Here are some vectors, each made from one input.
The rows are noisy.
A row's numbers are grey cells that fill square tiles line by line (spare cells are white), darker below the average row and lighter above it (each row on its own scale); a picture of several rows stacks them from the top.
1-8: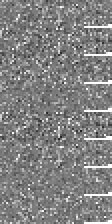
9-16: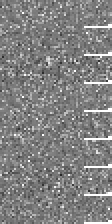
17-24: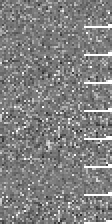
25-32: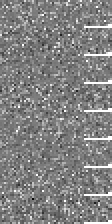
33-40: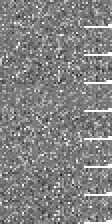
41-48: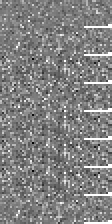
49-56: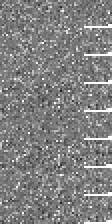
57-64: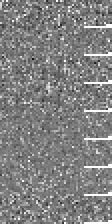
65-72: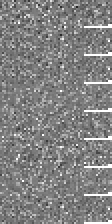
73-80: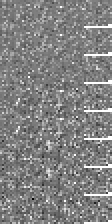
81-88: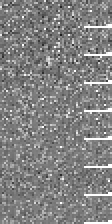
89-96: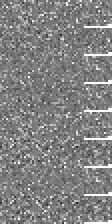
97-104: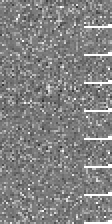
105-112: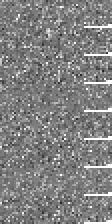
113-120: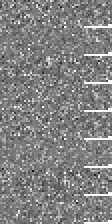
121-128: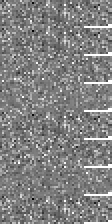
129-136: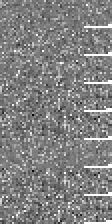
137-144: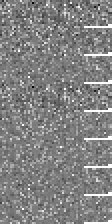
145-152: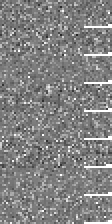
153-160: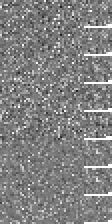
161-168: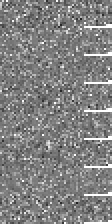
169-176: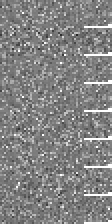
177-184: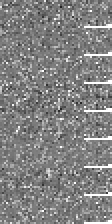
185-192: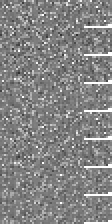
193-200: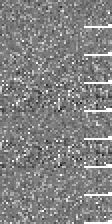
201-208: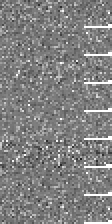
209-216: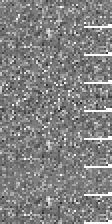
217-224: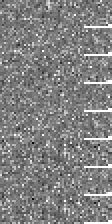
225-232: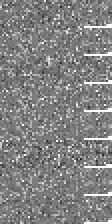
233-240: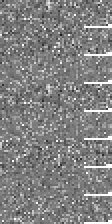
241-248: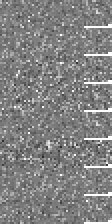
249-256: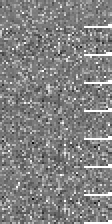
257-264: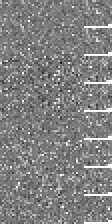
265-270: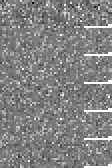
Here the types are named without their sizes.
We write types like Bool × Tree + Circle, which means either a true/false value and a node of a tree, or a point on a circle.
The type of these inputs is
Line.
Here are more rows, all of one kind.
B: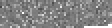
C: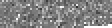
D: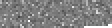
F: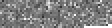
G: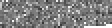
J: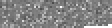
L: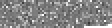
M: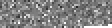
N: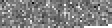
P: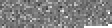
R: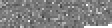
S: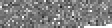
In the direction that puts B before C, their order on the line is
L, B, J, C, G, S, R, D, M, P, F, N.
